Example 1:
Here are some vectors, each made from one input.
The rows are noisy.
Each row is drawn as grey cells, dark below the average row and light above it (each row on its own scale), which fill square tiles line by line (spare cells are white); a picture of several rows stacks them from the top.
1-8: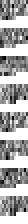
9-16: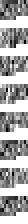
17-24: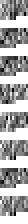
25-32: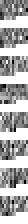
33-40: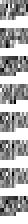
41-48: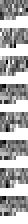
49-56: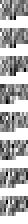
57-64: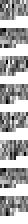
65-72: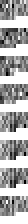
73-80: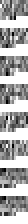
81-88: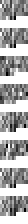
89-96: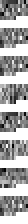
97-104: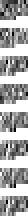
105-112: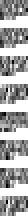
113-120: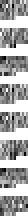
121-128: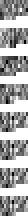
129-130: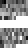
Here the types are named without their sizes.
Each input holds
a point on a line.
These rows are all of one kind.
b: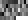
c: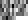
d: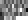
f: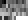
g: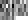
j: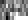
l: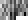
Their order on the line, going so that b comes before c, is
l, d, b, f, j, g, c.
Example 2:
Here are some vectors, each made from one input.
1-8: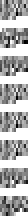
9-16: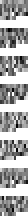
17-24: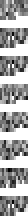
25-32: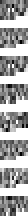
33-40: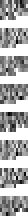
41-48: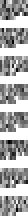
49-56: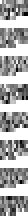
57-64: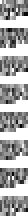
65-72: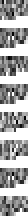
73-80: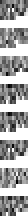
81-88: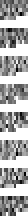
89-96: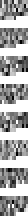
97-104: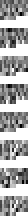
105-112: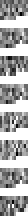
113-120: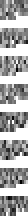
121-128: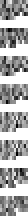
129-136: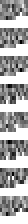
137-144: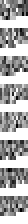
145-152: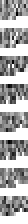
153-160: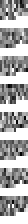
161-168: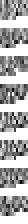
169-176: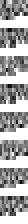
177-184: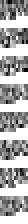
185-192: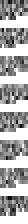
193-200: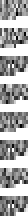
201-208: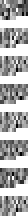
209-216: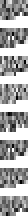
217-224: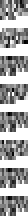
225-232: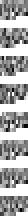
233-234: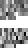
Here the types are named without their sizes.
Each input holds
a node of a tree.
